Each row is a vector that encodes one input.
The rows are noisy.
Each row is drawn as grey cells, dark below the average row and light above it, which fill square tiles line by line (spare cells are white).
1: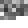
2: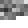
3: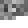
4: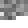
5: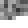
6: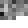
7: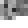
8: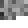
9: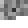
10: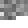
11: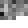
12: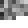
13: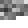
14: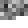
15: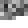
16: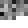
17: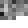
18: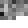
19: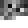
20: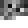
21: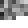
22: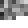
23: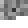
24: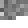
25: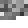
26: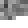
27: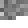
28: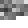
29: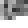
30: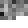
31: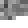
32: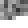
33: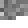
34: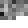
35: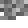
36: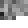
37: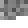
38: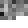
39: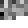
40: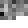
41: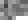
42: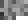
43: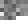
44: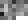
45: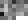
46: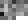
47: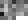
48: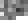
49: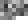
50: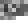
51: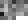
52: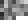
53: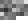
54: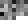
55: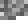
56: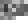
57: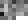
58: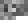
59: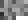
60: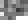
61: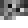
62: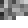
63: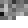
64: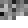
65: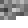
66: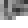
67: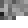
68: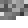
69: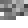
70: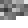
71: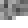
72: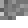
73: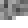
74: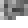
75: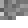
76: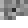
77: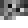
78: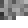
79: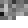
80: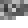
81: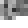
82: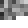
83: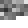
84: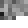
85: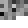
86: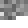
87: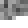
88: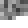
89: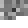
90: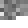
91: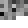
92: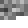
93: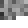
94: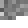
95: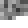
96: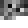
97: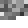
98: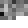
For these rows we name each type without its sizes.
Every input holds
a list of points on a line.
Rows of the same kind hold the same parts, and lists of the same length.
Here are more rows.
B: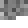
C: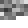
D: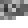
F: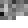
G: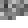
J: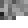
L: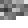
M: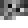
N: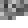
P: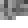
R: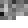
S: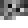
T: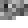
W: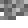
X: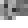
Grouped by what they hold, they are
B, C, D, G, L, N, P, T, W, X
F, J, R
M, S

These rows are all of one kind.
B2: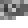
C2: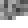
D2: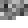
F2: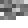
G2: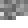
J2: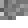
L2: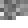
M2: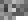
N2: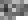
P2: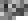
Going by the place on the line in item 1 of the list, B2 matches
F2 and N2.
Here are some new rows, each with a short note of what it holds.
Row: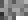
a list of one item
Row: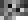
the empty list
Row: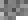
a list of two items
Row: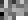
a list of one item
